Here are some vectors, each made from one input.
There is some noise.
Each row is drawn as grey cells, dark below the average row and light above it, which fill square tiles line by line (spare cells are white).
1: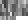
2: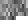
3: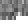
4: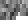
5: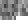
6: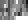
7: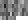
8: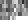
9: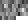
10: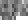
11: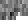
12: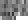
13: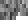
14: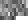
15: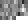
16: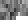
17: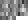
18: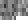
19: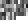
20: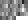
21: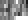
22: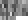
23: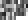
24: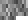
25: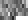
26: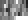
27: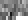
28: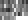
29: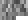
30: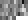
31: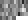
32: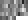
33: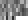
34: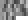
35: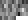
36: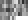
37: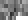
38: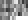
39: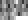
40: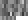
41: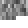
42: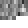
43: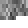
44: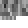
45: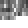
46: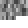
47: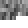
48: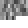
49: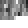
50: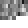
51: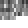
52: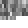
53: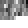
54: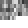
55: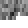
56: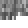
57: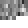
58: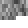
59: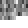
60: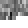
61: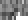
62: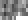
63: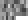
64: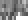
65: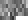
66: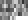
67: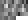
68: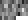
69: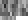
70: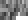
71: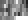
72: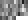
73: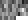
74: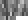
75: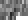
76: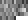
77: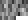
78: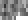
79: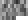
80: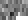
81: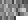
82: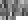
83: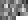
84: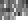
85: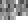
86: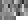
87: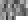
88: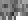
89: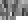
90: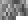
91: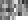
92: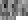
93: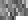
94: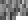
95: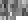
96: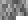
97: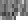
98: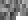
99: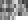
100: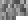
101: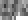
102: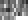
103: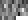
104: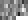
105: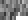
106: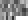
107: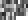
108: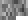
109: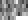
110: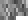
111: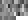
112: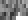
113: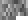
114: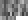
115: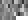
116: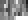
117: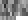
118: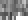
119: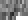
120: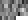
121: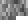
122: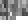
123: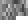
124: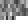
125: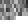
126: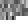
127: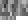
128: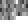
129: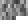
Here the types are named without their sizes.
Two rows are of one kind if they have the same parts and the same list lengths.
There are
4 kinds of row.
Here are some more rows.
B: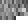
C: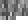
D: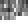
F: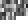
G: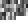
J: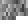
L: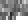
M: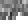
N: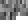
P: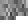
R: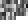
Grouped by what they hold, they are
B, D
C, L, M, N
F, G, R
J, P

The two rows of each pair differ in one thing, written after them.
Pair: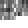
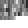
the label
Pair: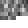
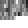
the true/false value
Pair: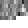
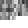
the true/false value
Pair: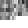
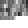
the label
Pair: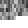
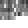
the label
